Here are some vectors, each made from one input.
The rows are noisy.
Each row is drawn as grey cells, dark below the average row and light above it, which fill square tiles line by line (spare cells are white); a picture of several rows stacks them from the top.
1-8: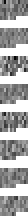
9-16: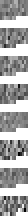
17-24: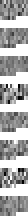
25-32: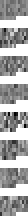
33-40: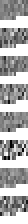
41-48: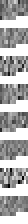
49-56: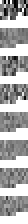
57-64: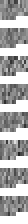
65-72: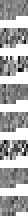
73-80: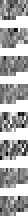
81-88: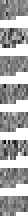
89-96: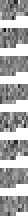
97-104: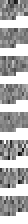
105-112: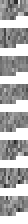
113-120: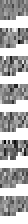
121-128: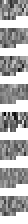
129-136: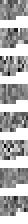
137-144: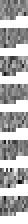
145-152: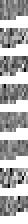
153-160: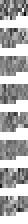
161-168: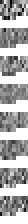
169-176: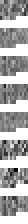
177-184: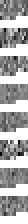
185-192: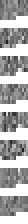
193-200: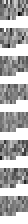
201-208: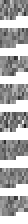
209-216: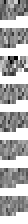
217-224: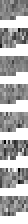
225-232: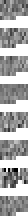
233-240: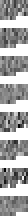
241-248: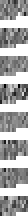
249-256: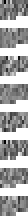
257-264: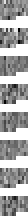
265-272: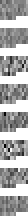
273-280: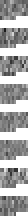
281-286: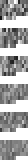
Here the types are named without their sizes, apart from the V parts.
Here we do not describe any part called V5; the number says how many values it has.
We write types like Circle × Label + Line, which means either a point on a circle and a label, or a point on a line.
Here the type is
List(Label × (Line + V5)).
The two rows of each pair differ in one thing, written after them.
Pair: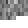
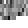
the label in item 2 of the list
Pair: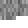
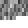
the label in item 1 of the list
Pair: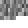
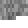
the label in item 2 of the list
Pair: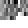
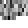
the value of V5 in item 1 of the list
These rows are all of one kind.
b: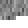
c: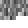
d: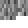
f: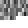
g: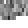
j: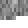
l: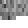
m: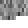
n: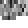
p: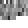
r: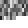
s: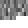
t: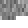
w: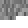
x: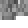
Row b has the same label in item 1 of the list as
d, j, t and x.
